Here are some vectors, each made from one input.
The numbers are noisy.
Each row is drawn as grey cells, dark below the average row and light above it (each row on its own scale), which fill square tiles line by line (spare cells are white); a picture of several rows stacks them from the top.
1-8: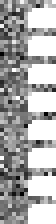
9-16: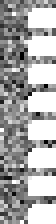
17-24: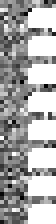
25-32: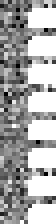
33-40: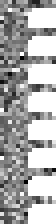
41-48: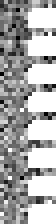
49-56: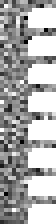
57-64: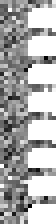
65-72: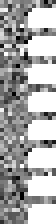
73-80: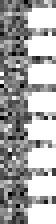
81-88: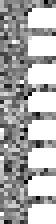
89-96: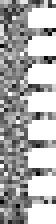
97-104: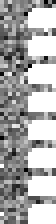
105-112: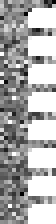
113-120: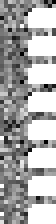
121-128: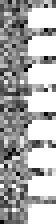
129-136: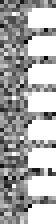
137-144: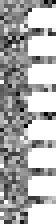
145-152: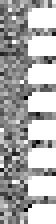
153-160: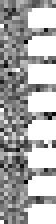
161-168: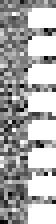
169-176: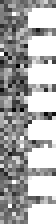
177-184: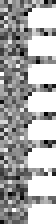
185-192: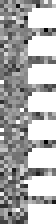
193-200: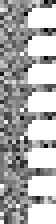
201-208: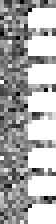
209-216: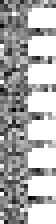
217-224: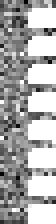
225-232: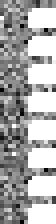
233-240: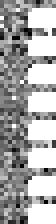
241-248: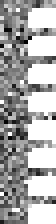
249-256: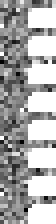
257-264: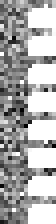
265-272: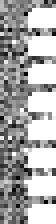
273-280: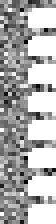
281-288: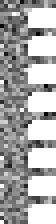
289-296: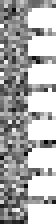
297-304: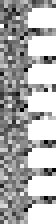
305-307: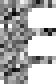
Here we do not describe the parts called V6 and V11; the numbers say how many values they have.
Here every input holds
either a point on a 7-point line, or a true/false value and a value of V6, or a value of V11.
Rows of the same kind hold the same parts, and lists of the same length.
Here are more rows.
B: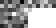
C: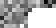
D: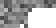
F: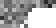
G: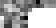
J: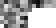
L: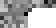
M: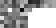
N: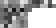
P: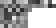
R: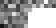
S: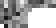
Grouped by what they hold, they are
B, R
C, D, F, L
G, J, M, N, P, S

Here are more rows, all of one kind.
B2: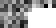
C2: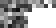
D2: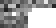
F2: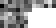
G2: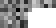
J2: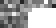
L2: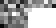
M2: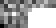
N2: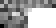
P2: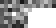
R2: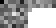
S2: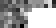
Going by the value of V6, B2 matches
G2 and N2.
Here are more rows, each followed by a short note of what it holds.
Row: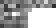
a true/false value and a value of V6
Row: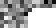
a point on a 7-point line
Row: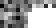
a true/false value and a value of V6
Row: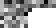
a point on a 7-point line
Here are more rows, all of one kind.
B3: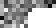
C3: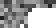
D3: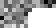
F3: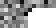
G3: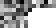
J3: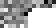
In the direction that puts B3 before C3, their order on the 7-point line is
G3, F3, J3, D3, B3, C3.
